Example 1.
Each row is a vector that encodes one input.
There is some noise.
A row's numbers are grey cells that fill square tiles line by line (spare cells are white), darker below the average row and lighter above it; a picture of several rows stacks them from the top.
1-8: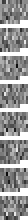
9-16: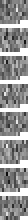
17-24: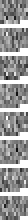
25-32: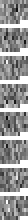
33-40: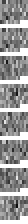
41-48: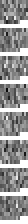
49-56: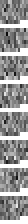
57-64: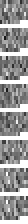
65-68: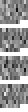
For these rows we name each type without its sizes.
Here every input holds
four true/false values.
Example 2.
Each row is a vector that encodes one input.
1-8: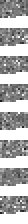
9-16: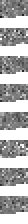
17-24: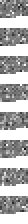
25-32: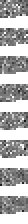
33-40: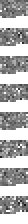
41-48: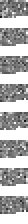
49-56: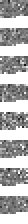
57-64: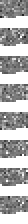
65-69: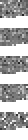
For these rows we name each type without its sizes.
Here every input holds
four true/false values.
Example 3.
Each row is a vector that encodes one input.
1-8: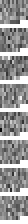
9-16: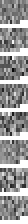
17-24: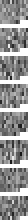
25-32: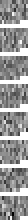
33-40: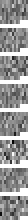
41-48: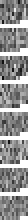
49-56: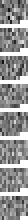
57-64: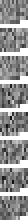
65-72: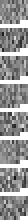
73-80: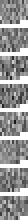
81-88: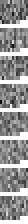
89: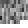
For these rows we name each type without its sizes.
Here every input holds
four true/false values.
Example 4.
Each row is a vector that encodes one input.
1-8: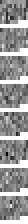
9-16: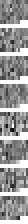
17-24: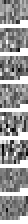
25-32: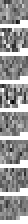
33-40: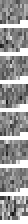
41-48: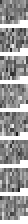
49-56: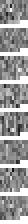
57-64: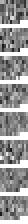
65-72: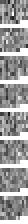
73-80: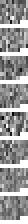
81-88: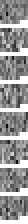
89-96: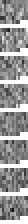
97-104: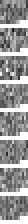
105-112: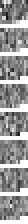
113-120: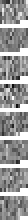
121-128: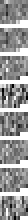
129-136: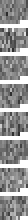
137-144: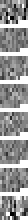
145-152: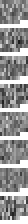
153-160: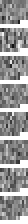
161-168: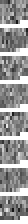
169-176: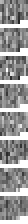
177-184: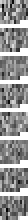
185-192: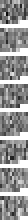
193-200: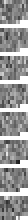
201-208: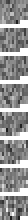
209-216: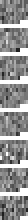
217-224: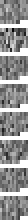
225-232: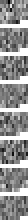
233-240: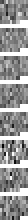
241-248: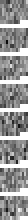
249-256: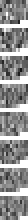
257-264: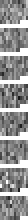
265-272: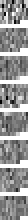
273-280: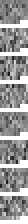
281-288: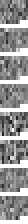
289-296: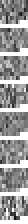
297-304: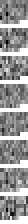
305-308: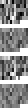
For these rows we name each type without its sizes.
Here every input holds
either a fixed value, or four true/false values.
